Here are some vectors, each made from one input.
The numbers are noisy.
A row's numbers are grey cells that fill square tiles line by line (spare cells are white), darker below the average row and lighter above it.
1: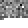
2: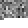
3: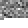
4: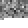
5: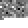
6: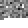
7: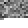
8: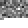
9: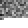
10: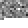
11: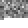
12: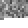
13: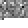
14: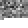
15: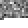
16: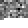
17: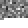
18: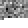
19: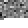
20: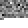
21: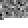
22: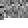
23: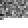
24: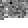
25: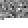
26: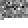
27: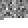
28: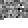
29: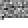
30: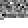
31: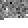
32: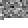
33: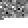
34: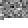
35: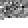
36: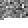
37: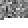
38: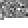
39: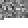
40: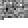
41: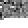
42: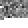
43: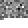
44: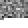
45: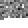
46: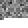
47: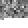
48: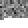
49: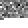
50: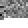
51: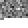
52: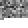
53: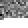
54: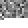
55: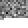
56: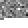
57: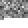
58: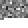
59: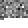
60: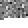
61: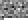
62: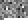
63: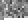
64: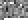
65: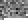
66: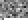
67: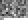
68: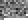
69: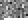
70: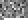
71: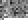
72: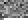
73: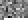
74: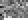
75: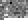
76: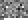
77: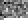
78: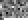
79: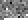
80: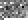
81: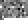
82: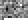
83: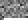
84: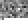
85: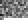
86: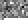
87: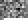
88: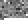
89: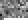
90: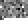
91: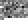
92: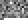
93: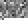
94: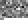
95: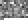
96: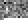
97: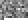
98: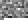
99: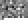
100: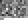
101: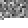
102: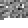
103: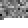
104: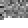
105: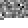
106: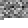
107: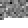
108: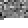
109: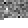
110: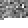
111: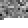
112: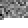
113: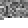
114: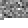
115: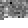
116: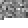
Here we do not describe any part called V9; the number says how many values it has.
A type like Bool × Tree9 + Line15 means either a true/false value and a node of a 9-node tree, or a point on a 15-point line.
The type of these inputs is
(Bool × Bool × Bool + Label5) × V9.
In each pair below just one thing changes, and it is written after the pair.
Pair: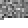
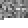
the value of V9
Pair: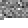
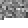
the value of V9
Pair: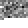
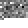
one of the three true/false values
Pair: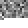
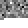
the value of V9
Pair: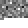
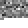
the value of V9
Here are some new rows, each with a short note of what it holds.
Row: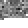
one of 5 labels and a value of V9
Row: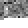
one of 5 labels and a value of V9
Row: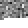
one of 5 labels and a value of V9
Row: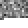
three true/false values and a value of V9
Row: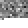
three true/false values and a value of V9
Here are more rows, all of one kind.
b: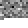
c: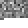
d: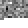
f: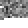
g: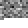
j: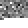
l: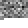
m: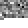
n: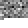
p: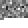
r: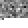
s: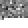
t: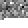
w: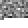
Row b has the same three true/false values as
f, g, r and s.
